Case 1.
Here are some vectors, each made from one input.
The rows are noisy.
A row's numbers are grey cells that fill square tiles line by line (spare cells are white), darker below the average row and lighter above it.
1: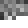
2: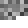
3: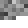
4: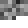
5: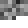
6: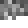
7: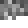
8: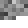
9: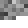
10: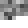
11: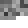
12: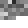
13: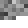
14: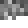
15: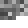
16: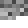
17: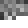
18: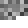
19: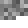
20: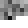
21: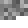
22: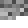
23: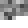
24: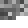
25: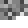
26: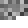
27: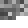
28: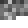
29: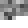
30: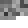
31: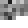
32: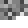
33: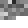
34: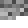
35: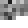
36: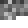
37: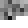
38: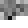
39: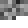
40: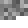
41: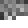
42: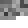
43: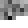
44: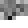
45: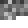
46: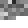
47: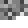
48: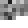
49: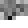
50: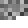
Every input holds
four true/false values.
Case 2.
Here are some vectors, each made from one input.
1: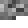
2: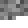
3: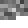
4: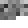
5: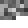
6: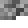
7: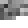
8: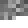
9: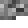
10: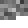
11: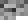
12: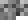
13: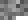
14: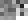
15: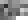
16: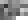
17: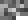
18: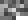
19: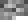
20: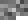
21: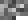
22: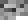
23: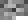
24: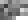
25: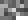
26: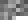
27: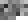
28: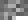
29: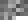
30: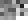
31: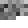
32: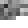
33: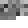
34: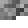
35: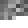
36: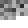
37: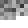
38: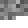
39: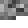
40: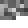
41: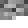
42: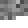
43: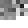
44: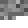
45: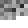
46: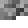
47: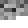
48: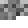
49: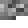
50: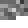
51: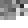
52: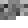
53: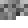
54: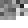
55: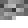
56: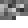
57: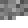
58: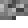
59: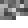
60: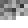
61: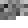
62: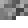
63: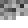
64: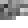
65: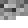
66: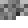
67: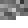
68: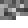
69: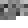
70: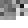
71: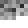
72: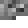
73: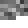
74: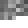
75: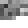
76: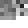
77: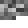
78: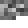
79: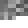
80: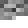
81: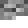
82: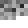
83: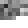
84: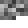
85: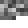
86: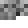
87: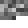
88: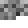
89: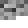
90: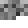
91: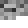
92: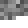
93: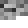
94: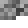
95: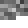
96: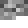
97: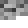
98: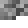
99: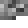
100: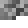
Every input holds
a point on a 14-point line.
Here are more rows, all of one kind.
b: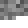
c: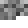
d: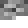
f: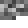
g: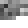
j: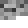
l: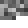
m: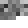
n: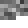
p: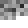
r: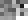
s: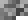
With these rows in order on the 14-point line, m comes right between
c and g.
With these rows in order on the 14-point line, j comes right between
d and p.
